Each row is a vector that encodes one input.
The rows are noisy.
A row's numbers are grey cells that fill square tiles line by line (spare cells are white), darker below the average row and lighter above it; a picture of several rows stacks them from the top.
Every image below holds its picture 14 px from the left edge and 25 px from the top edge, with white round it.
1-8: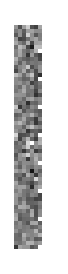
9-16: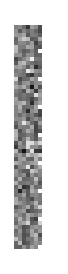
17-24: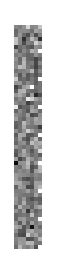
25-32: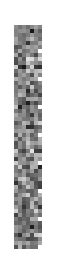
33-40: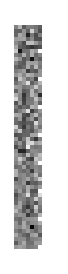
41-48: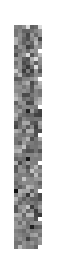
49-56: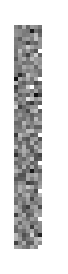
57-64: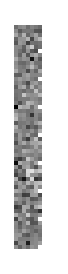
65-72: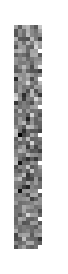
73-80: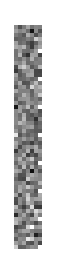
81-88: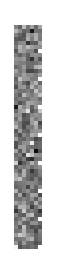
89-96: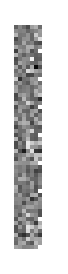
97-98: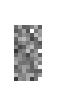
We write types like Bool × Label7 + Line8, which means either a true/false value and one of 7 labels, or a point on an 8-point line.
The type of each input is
Tree10 × Tree12.
